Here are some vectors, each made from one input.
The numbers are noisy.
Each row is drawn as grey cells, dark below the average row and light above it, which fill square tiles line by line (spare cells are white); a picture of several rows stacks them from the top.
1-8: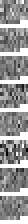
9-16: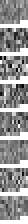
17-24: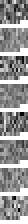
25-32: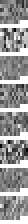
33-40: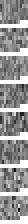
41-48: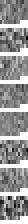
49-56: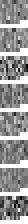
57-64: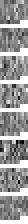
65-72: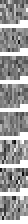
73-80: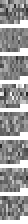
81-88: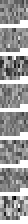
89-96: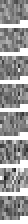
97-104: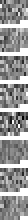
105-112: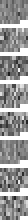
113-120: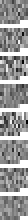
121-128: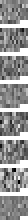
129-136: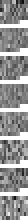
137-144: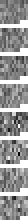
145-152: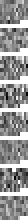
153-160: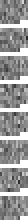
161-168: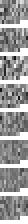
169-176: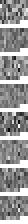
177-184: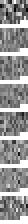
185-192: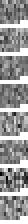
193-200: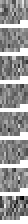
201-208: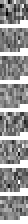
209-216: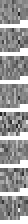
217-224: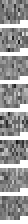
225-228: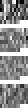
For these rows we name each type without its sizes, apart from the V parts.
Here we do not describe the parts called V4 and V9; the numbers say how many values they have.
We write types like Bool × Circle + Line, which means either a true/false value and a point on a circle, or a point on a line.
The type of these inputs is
List(Line) + V4 × V9.
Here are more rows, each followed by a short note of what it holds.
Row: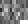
the empty list
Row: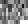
a list of one item
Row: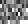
a list of two items
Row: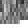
a value of V4 and a value of V9
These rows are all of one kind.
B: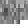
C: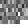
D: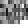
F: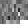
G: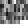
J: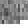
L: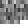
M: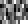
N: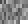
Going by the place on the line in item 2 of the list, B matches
C and J.
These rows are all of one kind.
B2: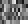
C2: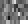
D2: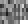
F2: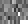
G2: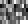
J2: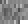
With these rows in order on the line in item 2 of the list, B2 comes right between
C2 and D2.
